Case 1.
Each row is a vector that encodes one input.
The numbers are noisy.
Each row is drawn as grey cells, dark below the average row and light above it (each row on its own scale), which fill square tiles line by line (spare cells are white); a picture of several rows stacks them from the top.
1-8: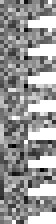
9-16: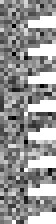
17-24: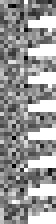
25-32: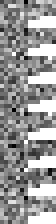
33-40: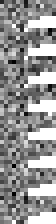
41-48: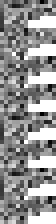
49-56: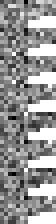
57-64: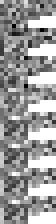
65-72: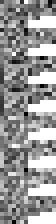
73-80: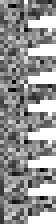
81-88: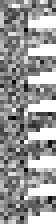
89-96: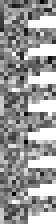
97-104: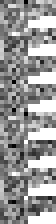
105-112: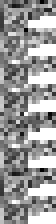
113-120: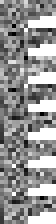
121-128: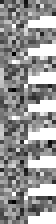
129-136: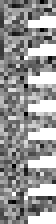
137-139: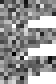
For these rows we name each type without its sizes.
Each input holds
three true/false values.
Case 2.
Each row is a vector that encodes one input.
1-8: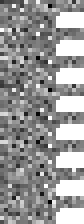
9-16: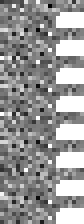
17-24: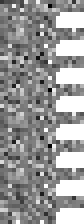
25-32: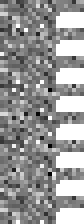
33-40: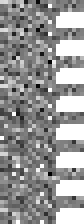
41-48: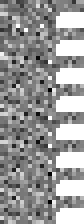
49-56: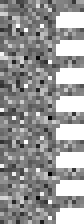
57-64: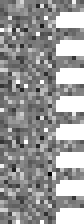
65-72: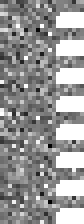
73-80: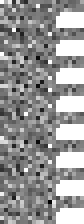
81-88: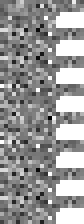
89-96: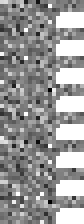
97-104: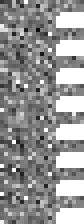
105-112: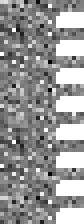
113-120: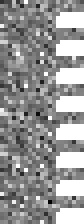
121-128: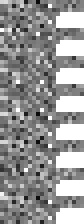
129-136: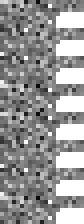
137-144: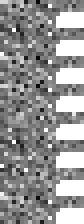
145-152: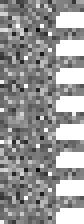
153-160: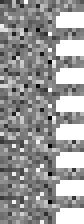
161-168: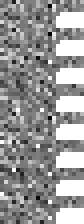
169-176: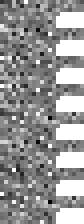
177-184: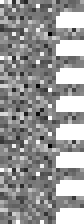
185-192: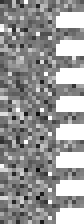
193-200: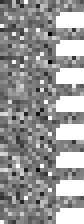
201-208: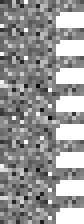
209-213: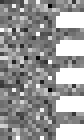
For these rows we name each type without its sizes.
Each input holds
three true/false values.
